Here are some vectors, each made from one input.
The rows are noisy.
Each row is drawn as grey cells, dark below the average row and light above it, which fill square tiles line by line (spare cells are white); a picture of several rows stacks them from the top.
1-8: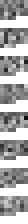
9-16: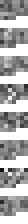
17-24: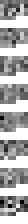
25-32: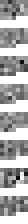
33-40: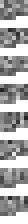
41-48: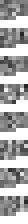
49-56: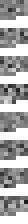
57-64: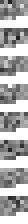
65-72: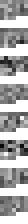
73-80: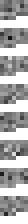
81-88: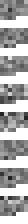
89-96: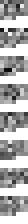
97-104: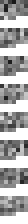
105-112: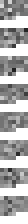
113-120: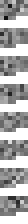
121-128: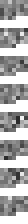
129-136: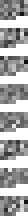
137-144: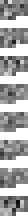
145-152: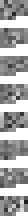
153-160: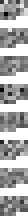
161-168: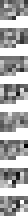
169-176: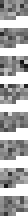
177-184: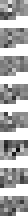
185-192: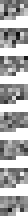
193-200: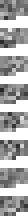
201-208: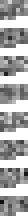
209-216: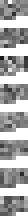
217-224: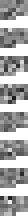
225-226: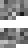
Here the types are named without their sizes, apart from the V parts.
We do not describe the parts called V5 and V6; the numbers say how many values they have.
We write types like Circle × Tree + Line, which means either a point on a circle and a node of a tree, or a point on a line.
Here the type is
Bool × (Tree + Unit) × V5 × V6 × V6 + Label.
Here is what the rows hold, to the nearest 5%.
About 30% of them hold a label. The rest hold a true/false value, a value of V5 and two values of V6, together with either a fixed value, or a node of a tree.
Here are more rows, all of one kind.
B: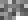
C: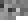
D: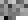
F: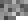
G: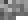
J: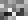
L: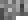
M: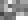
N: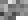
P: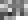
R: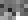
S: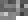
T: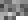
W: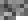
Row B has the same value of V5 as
G, L, M and P.
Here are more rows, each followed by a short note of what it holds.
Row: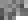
a true/false value, a value of V5 and two values of V6
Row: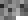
a node of a tree, a true/false value, a value of V5 and two values of V6
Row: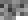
a node of a tree, a true/false value, a value of V5 and two values of V6
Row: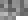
a node of a tree, a true/false value, a value of V5 and two values of V6
